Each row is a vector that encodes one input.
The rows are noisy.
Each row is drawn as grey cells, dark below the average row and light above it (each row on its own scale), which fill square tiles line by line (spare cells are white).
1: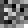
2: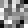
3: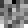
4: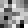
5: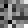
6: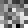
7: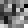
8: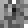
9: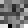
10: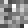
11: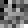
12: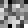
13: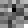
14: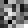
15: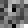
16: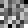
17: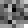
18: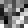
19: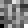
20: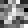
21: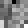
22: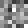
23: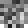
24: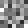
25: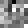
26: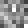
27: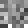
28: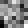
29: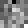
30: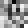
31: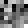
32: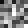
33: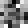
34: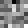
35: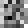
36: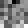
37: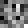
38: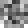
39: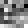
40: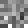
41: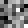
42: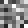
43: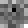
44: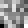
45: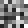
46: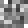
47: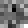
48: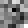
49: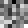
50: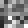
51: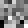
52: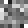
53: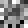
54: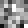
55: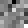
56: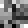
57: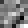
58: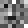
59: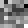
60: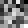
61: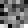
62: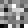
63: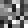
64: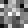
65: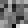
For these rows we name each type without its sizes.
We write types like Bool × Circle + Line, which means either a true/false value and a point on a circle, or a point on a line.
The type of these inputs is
Bool × Label.
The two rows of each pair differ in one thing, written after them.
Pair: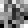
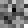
the label
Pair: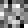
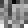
the true/false value
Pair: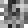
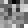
the label
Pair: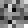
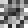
the true/false value
